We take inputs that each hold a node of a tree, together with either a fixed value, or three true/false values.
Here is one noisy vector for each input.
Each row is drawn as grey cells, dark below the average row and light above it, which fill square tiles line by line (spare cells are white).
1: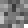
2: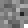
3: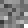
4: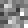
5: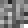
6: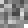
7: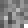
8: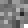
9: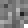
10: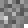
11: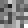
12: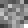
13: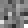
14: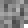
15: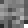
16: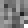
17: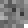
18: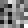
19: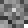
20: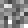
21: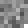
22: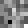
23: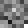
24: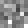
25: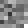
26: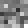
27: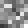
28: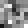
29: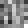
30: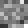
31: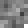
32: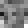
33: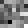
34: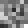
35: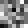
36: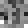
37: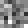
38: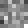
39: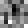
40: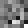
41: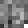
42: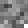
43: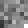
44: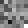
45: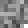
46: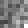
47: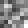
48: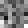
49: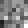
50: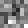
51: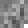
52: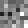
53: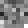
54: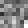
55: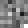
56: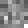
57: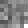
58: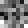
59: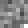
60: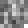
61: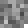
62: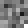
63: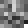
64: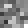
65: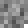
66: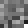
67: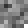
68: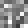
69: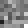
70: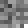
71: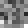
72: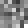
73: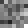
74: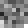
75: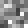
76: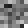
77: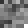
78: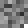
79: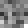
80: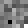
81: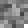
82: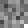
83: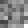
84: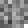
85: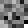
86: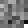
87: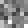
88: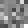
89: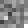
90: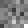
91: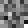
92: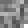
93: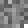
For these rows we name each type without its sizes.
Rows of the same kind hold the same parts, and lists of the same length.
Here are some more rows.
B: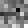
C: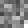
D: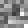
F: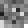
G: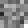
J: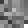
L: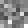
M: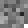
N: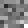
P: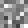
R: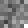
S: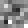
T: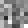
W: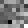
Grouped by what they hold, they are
B, C, D, M, N, R, S, W
F, G, J, L, P, T

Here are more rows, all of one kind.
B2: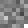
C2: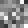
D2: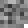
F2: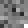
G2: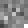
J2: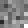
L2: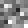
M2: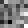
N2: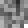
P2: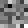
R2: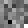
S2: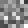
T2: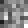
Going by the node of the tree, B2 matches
F2, P2 and T2.
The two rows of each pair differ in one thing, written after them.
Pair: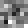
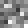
one of the three true/false values
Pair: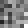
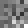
one of the three true/false values
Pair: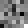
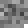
one of the three true/false values
